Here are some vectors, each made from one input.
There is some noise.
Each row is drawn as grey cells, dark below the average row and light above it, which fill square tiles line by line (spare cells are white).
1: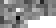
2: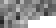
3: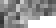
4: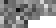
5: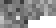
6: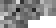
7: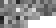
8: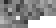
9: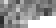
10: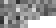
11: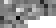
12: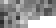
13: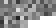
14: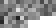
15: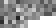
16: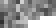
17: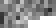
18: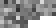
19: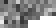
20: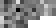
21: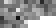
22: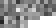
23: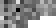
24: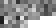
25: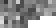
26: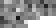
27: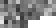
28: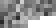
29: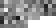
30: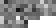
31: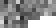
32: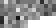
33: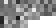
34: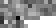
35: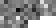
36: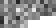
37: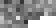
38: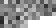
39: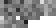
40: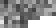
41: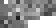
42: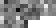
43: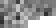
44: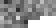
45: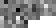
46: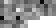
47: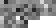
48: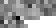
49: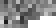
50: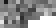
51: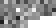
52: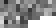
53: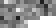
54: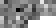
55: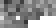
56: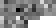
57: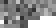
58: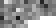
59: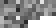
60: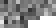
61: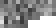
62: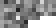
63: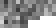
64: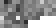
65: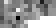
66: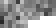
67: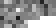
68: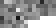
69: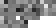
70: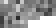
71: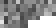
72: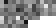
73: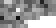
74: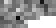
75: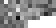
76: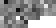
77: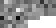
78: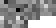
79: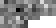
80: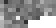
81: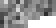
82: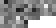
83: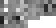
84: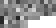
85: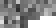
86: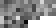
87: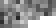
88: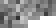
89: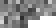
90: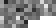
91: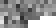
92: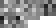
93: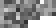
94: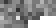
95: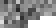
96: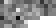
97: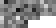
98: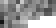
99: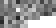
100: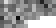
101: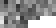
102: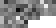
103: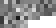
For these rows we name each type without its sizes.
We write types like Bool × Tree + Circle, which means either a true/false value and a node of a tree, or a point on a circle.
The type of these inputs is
Bool × Label.
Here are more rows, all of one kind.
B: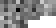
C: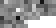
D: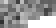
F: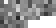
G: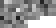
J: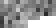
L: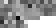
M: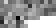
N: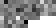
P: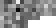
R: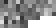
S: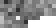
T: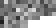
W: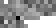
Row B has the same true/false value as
N, P, R and S.
